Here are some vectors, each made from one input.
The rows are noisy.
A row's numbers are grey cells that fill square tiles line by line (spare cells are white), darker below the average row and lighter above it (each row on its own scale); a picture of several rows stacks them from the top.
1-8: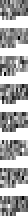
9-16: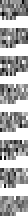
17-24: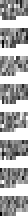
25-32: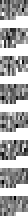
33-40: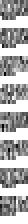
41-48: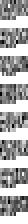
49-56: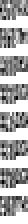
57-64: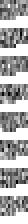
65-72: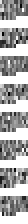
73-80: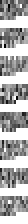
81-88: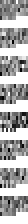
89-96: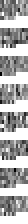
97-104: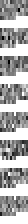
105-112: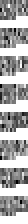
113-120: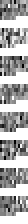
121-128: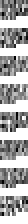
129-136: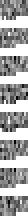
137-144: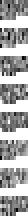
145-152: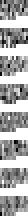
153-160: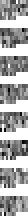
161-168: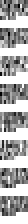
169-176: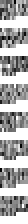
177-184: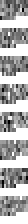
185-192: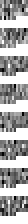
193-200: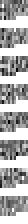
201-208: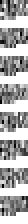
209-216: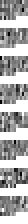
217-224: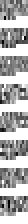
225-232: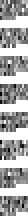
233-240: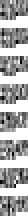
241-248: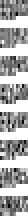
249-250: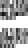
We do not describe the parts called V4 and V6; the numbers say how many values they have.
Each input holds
a value of V4 and a value of V6, together with either a point on a 7-point line, or a node of a 10-node tree.
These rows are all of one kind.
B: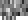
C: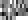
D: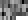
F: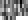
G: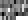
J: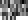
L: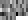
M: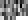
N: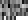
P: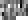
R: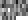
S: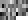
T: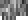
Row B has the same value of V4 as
C, L and S.
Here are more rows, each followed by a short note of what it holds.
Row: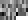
a point on a 7-point line, a value of V4 and a value of V6
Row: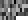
a point on a 7-point line, a value of V4 and a value of V6
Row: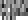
a point on a 7-point line, a value of V4 and a value of V6
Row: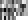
a node of a 10-node tree, a value of V4 and a value of V6
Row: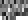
a point on a 7-point line, a value of V4 and a value of V6
